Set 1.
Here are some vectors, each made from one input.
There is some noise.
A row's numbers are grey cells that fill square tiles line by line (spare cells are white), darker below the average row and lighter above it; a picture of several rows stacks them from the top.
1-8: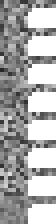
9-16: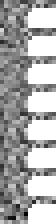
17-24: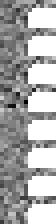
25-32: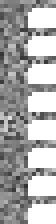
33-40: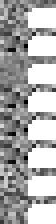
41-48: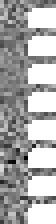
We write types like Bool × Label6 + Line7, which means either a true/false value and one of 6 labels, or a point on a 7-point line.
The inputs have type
Tree9.
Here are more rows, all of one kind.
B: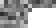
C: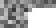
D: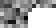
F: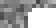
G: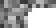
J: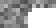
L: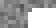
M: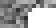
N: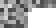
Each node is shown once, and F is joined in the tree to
L and M.
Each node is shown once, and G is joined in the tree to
J.
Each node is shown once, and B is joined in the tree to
L.
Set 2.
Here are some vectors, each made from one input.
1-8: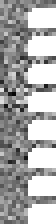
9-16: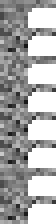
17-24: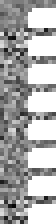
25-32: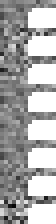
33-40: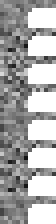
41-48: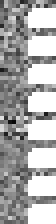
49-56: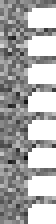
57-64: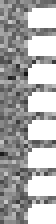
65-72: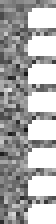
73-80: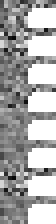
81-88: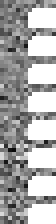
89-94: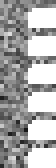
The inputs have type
Tree11.
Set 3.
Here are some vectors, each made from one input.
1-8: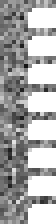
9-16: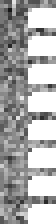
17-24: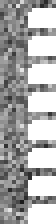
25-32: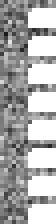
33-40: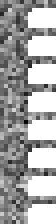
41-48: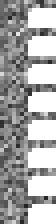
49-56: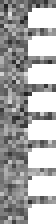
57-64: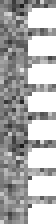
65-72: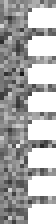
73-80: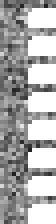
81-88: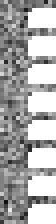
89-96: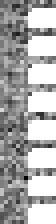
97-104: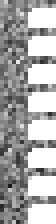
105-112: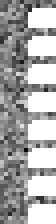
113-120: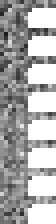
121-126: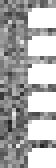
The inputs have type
Circle19.
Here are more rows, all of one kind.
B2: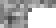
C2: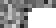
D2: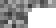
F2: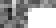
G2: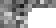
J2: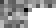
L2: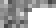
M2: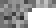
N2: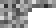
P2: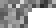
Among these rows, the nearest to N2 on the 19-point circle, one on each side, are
G2 and P2.
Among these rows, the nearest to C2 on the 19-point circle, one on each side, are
F2 and P2.
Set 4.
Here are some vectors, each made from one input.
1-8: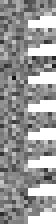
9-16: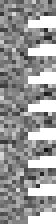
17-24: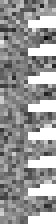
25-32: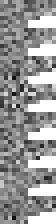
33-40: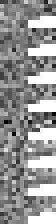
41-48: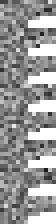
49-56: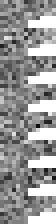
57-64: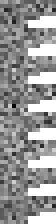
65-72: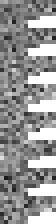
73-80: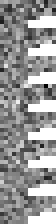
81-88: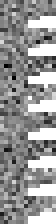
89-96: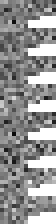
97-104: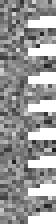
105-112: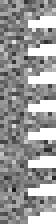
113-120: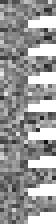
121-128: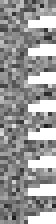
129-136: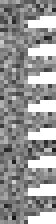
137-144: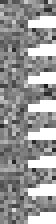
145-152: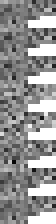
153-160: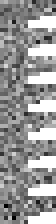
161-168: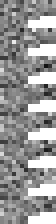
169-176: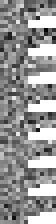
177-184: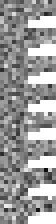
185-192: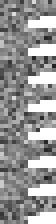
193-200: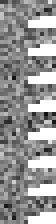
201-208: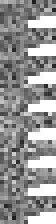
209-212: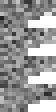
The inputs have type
Label4.
